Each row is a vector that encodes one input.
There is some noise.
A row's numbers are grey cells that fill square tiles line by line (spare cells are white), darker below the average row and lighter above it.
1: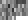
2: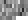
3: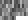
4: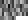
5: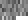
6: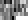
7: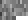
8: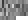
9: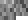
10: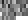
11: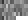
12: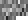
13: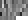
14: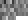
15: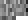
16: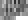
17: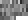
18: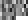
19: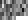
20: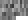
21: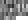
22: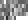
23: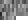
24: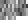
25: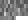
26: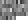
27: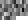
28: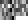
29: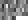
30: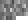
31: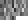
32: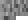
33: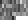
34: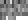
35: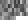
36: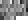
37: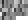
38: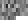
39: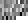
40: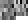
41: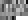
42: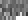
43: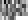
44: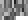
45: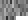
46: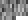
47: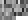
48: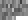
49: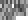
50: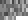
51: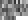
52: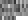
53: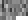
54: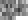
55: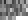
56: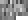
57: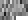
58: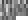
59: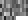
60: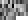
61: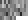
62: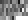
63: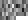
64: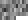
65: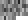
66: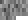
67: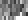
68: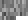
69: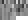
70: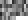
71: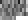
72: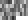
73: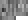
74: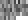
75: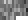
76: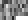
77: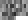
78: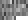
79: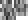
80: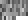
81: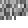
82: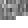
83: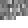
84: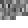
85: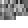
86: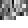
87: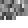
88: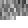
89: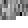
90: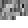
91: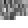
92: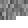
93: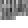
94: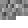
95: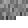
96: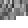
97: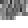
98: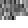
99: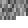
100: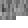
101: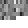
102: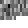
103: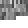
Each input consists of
a point on a 10-point line, together with either a point on a 5-point line, or a point on a 10-point line.
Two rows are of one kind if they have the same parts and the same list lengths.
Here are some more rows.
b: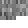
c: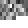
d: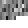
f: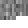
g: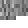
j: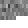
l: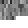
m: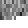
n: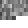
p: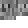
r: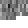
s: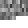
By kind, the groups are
b, m, s
c, d, f, g, j, l, n, p, r

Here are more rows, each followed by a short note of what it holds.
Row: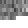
a point on a 5-point line and a point on a 10-point line
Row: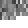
a point on each of two 10-point lines
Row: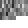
a point on a 5-point line and a point on a 10-point line
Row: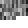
a point on each of two 10-point lines
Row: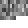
a point on each of two 10-point lines
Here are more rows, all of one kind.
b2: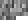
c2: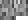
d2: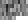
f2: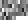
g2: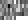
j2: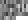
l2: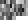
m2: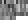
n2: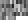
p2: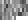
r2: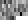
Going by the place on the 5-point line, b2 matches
c2, f2 and n2.
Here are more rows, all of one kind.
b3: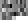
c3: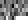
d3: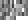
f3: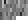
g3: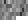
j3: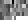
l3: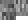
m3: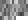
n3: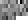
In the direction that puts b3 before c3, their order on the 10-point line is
n3, b3, c3, d3, m3, g3, l3, j3, f3.
